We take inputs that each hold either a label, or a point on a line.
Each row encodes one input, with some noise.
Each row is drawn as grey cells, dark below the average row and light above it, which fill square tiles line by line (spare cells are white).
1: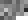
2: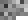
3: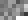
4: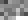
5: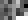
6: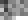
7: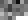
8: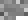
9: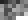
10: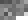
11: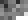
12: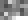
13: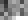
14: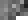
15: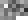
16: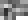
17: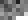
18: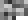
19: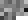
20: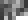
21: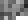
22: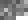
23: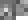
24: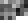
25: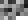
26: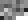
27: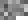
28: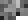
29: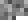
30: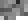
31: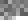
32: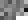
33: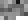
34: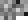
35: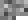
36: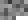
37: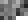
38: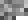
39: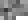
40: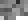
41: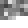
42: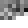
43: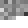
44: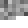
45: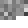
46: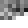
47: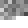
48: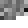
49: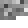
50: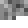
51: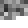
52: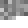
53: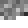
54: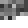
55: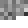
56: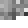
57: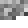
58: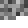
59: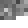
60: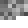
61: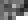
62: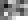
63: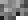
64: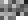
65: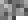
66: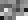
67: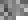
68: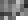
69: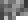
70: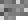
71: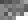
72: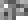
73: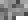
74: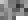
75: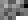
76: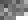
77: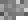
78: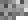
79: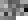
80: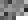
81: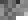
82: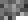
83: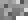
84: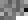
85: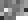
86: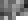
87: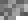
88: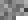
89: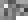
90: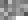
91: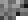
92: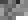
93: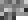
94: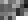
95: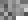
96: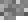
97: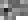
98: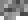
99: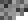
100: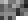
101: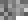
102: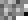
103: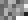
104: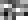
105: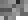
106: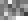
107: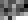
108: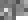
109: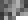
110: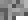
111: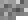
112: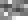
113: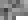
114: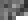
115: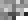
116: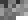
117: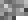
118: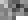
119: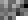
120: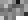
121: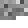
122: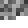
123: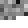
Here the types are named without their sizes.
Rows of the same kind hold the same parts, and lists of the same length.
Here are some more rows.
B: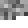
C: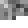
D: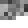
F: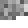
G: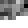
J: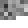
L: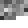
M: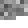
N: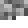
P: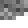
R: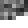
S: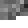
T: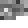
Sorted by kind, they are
B, C, D, F, J, L, M, N, P, T
G, R, S

